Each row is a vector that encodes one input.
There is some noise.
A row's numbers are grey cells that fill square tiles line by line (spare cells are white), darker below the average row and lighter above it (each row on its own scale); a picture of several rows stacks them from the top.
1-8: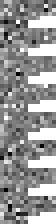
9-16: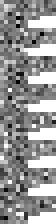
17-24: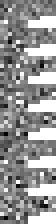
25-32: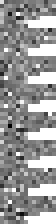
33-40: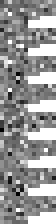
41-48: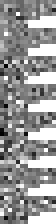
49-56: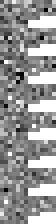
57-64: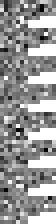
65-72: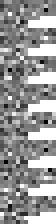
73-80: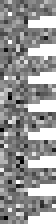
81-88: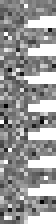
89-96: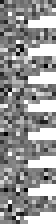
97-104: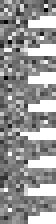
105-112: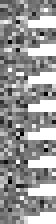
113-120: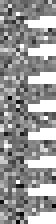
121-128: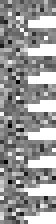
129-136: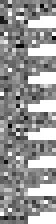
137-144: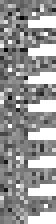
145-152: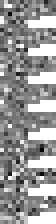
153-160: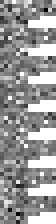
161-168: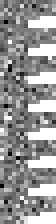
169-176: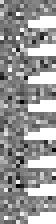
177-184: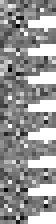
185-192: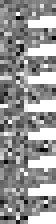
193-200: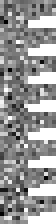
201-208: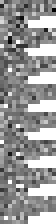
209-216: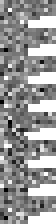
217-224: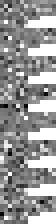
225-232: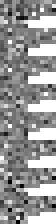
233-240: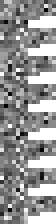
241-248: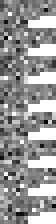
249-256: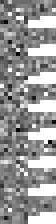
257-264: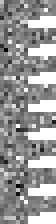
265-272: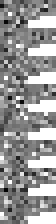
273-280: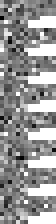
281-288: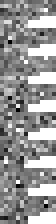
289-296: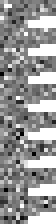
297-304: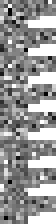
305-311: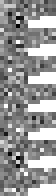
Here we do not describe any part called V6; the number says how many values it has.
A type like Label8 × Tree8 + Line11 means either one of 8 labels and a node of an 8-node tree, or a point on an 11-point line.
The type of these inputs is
List2(Bool × V6).
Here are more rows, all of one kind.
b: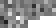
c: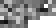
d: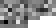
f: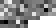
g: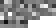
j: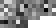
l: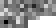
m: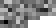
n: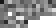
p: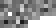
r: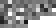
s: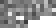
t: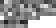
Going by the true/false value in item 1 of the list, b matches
n, r and s.
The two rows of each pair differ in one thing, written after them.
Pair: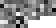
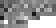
the true/false value in item 1 of the list
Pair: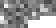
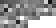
the true/false value in item 1 of the list
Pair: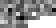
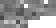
the true/false value in item 1 of the list
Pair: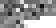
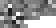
the true/false value in item 1 of the list
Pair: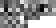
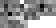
the true/false value in item 2 of the list
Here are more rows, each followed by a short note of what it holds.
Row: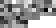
the empty list
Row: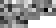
the empty list
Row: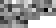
the empty list
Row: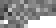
a list of two items
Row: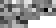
the empty list
